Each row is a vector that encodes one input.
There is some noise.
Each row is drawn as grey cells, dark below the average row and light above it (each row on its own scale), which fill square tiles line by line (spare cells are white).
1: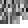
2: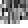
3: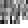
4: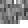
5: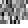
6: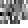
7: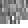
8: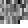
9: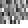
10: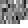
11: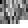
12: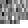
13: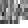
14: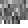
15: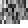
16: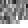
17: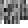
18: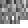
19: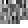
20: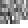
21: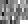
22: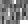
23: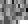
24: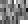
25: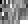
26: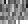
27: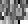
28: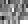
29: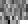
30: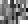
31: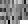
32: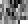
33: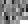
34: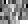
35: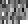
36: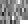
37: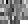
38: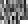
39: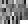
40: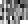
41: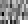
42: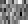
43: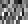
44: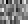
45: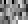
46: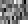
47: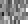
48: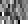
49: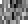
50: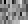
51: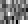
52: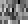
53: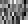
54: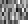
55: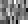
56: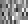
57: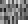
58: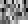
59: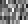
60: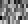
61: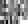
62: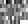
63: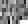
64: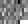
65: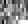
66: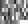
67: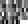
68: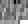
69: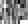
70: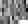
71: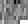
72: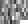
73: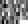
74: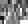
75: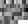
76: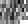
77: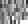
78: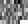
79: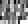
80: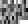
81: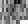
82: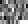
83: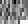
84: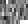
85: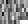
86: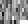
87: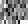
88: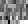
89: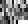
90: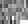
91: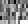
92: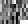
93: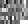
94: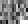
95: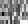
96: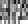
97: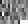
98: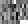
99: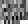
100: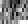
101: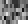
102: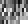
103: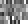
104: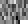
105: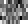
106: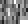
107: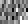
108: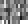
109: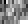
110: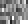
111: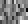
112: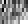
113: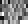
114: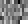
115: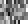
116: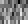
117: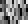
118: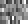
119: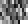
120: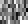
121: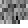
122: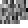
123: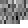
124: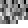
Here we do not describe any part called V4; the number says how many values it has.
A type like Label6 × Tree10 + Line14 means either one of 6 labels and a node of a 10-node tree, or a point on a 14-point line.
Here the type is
Bool × (Line6 + V4) + Line5.
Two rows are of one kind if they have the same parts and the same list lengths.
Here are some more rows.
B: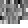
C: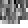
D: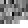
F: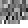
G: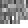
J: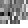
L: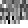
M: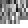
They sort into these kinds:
B, C
D, F, L
G, J, M

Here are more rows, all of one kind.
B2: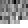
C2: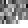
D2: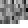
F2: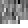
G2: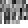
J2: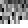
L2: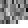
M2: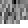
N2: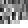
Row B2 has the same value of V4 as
C2, L2 and M2.
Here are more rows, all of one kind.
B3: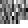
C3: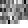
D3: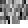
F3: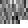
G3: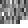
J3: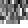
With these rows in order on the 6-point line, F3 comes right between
G3 and J3.
